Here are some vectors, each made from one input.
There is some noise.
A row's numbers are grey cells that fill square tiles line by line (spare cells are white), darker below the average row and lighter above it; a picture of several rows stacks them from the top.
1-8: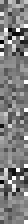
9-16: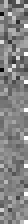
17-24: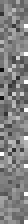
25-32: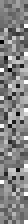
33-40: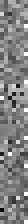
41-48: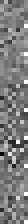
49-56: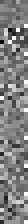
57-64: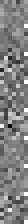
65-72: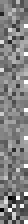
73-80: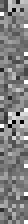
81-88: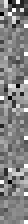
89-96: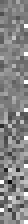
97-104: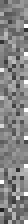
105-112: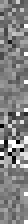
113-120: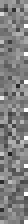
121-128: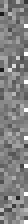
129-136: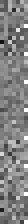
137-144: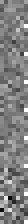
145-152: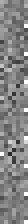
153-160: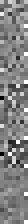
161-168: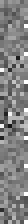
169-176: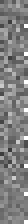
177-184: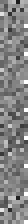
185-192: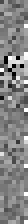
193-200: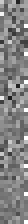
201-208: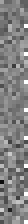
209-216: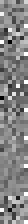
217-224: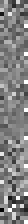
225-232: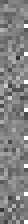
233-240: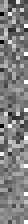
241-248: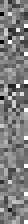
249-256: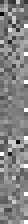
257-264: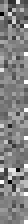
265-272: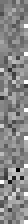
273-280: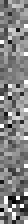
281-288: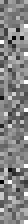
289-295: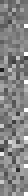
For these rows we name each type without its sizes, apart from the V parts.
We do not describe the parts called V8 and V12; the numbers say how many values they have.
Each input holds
a value of V12, together with either a true/false value and a value of V8, or a list of points on a line.
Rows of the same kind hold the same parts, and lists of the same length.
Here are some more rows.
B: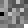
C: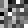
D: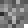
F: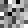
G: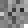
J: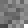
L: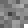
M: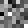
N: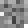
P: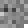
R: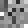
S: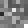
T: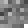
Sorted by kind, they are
B, C, F, T
D, J, L
G, M, N, P, R
S

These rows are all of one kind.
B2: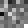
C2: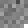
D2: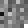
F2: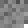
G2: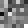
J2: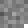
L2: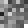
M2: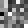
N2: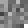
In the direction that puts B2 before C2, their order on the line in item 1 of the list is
B2, F2, G2, C2, M2, N2, L2, D2, J2.
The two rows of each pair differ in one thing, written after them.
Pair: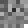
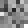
the value of V12
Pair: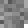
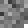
the value of V12
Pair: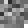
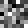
the value of V12
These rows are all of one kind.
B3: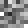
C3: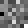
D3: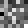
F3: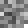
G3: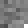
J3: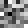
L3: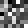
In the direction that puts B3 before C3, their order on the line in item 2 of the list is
F3, G3, L3, B3, J3, D3, C3.
